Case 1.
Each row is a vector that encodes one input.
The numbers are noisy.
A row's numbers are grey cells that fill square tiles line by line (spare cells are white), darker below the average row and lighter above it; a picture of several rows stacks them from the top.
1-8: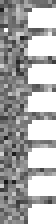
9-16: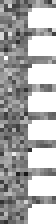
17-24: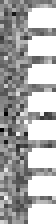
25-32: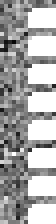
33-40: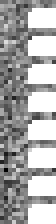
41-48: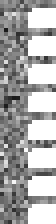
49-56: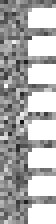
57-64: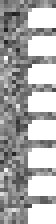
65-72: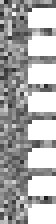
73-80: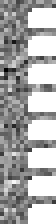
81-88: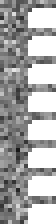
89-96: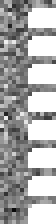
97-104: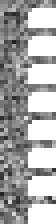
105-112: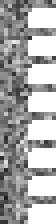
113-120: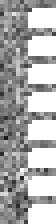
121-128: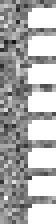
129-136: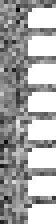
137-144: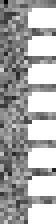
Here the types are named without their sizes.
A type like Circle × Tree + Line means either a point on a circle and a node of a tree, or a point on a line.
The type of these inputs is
Bool × Bool × Bool + Unit.
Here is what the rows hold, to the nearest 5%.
About 5% of them hold a fixed value. The rest hold three true/false values.
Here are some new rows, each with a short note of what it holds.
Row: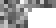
a fixed value
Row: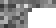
three true/false values
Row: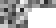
a fixed value
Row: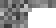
three true/false values
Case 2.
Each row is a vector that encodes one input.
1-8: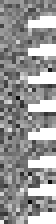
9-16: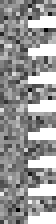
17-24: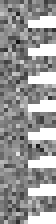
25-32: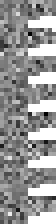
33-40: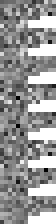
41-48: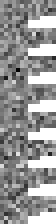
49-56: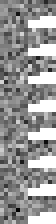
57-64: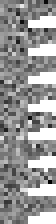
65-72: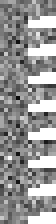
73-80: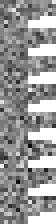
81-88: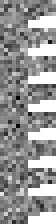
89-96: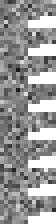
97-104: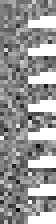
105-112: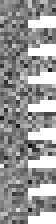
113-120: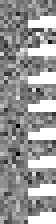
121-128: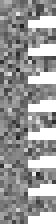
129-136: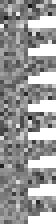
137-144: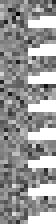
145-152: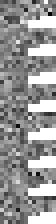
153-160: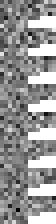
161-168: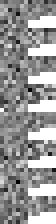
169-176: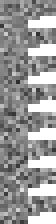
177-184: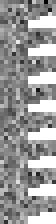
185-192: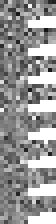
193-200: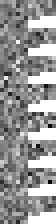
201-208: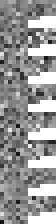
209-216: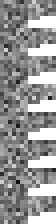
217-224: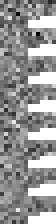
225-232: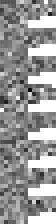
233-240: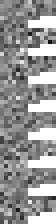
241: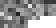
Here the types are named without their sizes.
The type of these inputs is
Line.
